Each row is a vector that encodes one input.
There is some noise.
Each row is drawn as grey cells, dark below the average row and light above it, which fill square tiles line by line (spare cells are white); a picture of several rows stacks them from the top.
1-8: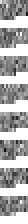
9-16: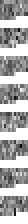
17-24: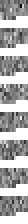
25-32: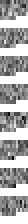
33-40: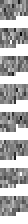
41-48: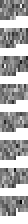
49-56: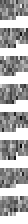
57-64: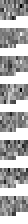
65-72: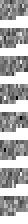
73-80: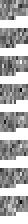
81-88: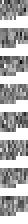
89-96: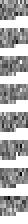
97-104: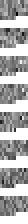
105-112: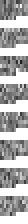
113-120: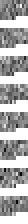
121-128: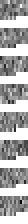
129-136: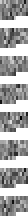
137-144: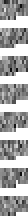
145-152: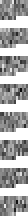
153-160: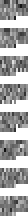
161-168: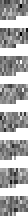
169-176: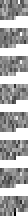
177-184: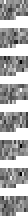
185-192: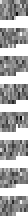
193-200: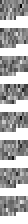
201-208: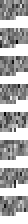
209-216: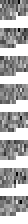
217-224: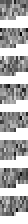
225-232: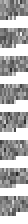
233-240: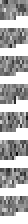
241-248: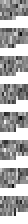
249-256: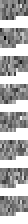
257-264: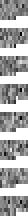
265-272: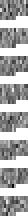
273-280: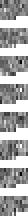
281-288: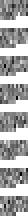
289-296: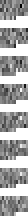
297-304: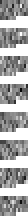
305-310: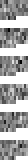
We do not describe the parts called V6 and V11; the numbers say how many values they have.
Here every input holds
a value of V11, together with either a point on a 4-point line and a true/false value, or a value of V6.
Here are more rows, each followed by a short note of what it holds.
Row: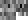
a value of V6 and a value of V11
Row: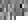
a value of V6 and a value of V11
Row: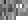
a point on a 4-point line, a true/false value and a value of V11
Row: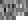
a point on a 4-point line, a true/false value and a value of V11
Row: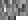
a value of V6 and a value of V11
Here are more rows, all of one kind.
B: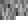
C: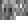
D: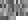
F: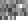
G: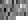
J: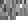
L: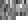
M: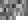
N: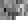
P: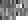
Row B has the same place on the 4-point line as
F, L, N and P.
